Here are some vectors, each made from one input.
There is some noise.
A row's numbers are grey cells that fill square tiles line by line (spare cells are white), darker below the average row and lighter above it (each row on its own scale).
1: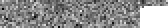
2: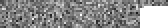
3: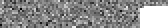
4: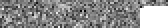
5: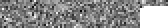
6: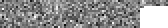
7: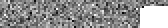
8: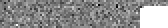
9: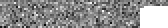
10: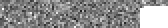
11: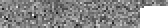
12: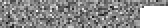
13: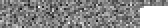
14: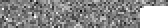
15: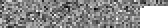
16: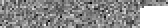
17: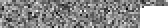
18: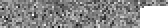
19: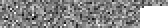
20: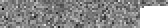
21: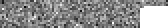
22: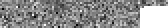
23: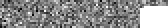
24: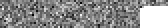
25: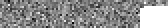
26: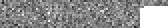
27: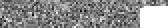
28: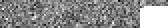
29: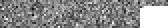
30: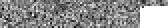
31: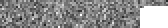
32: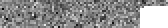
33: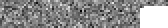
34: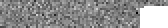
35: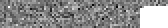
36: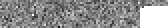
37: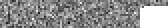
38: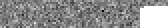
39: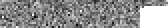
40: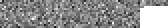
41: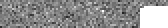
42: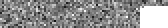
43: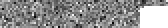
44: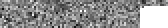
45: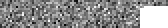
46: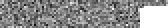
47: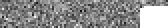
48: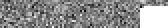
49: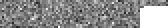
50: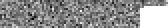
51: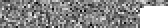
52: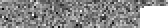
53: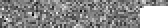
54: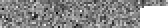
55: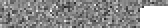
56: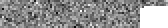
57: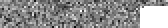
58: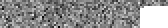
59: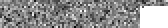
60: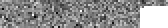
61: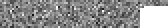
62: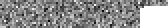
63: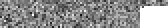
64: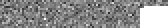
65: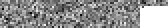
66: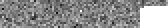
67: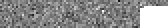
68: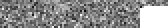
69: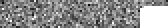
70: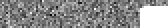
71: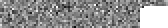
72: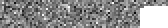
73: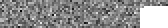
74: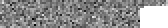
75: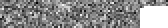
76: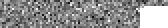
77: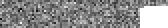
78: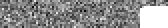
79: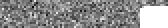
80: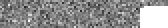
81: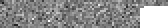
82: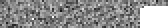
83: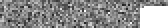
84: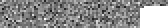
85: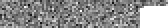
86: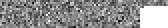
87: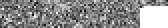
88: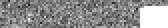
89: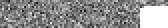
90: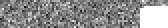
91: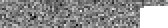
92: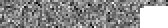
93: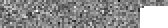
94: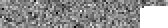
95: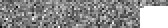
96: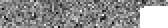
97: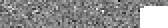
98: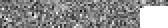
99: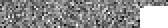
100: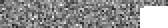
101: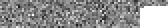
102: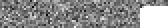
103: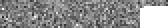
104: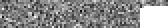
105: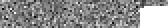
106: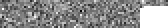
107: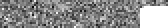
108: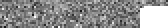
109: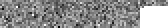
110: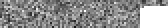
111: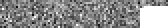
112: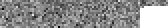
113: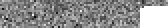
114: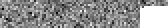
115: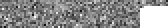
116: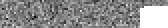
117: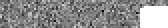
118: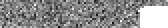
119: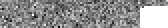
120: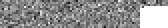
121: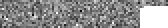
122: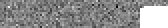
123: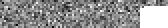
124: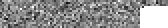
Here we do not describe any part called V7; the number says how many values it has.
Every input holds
a value of V7, together with either a point on a 6-point line, or a point on an 8-point line.
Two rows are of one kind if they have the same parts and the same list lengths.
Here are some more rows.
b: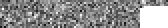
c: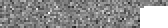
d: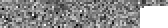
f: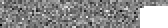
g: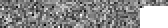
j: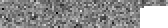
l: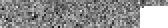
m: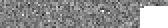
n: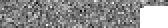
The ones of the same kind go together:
b, d, f, g, j, l, n
c, m

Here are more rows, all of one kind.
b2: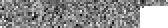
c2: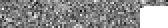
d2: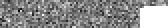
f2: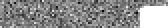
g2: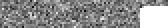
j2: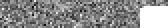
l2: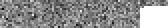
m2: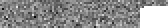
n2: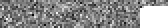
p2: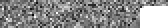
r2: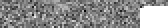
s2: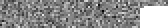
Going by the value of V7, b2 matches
g2, j2 and l2.
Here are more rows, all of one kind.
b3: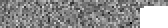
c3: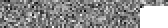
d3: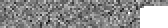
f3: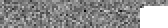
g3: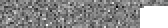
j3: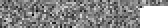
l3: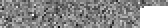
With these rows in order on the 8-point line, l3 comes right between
b3 and c3.
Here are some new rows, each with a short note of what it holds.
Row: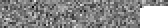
a point on an 8-point line and a value of V7
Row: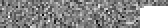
a point on a 6-point line and a value of V7
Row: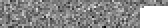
a point on a 6-point line and a value of V7
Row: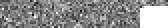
a point on an 8-point line and a value of V7
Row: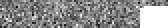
a point on a 6-point line and a value of V7
